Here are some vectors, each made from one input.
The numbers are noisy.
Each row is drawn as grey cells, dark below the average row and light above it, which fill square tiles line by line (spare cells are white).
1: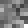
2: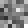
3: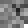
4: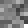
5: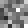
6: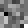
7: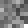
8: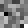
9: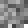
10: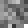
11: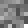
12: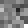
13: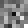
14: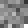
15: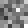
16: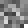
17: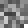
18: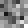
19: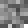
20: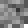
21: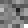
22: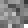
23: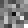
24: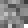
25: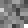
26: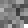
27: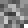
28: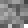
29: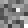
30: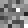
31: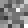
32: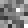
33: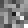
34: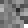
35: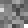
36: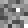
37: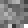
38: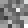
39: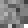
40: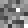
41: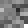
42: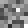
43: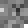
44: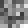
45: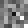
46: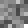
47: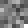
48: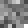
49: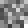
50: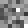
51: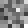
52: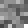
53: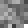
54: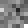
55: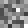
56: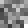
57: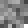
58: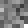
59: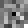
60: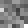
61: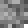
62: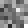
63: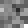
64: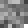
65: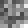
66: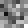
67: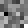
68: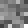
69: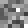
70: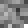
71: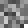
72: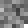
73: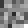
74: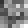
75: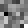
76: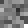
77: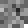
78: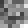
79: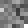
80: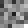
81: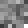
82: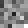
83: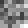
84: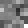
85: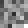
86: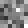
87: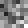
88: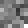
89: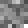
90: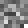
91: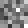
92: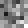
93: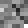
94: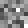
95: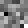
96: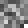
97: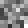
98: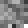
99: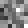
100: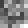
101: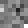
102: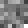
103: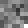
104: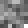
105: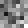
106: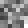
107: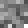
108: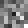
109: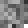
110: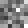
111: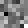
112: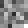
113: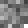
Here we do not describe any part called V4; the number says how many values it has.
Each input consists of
either a point on a 5-point circle and a true/false value, or a point on a 6-point circle, or a value of V4.
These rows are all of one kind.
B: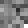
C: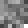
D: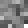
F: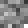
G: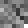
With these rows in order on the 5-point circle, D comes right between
B and C.
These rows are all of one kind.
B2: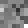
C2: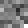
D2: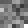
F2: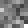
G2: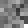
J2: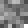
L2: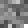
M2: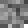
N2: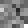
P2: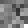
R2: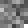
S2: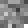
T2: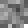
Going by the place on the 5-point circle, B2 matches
N2 and S2.
